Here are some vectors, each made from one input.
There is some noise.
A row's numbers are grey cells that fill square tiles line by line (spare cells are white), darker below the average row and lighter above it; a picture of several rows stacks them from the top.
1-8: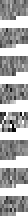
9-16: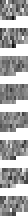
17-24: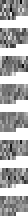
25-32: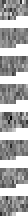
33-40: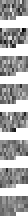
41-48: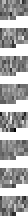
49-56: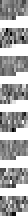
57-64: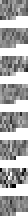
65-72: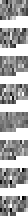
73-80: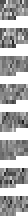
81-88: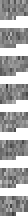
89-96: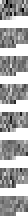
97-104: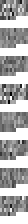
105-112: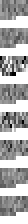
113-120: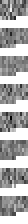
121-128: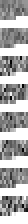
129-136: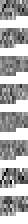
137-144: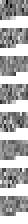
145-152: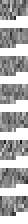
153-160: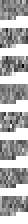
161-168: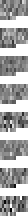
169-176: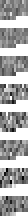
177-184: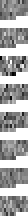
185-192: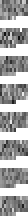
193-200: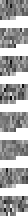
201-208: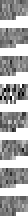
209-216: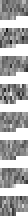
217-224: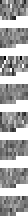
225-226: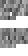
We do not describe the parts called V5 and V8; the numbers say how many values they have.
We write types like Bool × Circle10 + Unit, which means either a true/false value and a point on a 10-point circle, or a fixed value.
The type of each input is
Line6 + List2(Line4) + V5 × V8.
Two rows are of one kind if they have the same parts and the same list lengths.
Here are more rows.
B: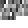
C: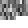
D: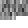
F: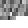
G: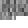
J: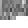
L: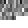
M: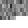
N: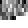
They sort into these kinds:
B, C, F, J
D, G
L
M
N

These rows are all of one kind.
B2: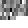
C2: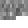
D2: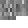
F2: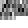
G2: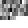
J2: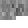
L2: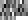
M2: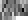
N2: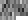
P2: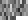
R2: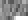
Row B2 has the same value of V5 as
D2, F2 and N2.
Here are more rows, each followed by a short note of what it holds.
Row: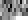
the empty list
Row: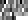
the empty list
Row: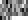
a list of one item
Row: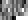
a list of two items
